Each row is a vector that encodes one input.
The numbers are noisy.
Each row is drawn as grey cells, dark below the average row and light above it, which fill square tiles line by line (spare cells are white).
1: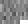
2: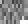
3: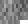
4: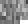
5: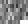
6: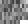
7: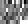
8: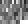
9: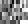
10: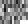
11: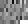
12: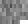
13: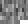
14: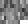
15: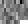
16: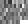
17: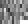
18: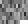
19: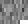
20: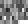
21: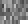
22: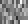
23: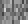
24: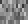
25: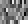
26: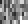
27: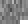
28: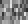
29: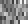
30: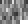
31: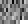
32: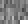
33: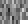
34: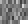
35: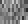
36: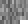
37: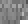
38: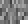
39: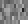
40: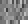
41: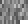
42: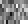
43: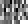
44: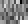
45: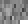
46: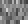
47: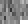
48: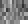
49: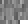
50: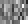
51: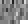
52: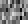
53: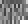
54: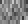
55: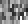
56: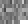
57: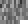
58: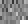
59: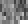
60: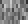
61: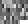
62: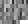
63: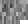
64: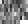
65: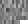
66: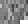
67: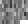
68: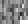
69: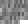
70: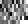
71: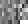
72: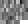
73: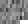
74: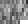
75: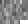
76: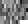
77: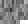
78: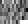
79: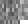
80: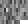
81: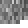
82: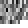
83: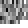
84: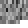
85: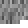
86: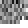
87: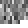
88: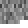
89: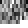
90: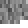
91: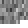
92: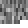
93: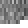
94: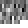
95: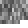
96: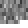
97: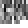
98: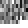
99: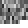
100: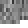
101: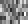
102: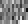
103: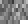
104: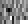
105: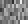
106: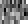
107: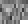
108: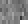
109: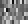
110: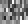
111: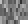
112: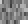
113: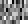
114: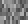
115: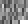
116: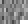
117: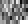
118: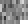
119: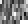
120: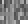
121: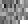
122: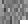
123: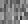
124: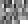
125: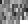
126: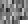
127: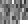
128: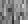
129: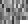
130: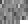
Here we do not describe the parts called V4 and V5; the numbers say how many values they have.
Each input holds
either a point on a 6-point line and a value of V5, or a true/false value and a value of V4.
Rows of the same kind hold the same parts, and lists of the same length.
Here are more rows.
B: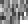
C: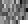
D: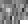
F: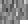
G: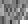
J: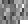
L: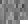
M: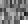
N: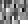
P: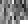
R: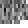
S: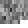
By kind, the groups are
B, F, G, J, R, S
C, D, L, M, N, P

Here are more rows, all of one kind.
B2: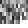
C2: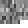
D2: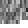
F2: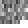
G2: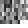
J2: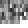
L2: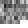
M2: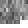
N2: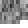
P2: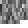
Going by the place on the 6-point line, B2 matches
G2, M2 and P2.
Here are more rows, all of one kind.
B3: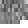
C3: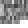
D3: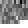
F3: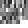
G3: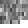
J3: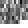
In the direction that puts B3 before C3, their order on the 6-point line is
G3, J3, D3, B3, F3, C3.
